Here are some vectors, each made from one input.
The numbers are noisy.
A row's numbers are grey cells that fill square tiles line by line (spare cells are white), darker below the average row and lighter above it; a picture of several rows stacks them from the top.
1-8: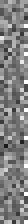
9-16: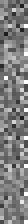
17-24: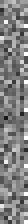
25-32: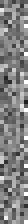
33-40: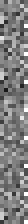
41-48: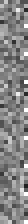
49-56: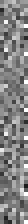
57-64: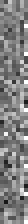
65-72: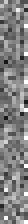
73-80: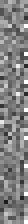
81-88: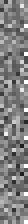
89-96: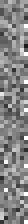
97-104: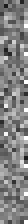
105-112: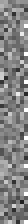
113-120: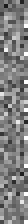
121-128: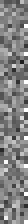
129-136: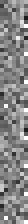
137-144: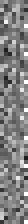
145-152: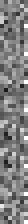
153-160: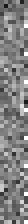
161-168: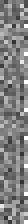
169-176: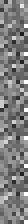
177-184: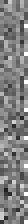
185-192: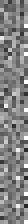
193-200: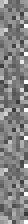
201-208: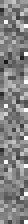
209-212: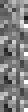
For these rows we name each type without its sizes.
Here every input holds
a node of a tree.
